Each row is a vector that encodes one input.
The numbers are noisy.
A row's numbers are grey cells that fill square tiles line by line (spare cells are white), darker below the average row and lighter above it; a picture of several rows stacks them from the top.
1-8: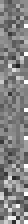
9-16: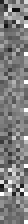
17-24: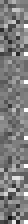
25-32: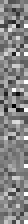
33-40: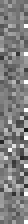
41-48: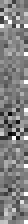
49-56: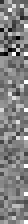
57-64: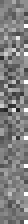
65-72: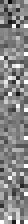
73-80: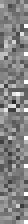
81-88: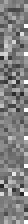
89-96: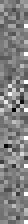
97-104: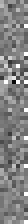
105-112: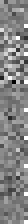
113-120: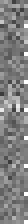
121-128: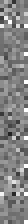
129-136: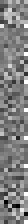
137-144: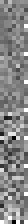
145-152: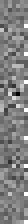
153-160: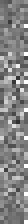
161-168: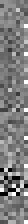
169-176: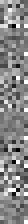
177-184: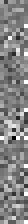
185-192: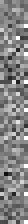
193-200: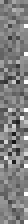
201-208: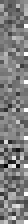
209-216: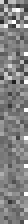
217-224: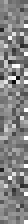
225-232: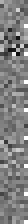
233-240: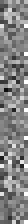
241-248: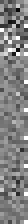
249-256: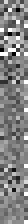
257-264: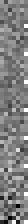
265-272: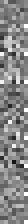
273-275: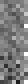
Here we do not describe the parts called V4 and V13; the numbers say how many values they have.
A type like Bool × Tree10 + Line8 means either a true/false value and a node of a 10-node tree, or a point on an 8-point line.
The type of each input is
(Bool × V4 + V13) × Line7 + Label10.
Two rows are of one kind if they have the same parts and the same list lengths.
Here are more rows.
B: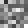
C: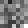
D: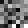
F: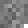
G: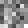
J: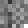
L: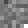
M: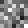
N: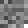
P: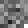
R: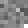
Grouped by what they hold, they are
B, P
C, D, F, J, L, N, R
G, M

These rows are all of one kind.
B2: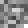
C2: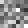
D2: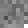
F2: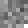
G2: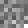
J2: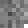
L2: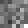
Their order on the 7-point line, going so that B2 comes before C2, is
J2, B2, L2, G2, D2, F2, C2.
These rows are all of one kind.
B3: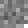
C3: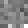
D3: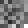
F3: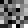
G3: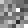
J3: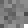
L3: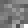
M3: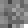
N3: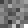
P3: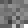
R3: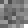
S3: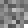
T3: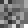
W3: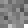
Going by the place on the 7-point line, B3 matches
D3, J3, R3 and T3.
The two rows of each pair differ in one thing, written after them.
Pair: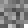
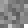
the value of V4
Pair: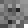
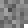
the value of V4
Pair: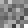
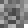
the value of V4
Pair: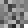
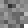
the value of V4
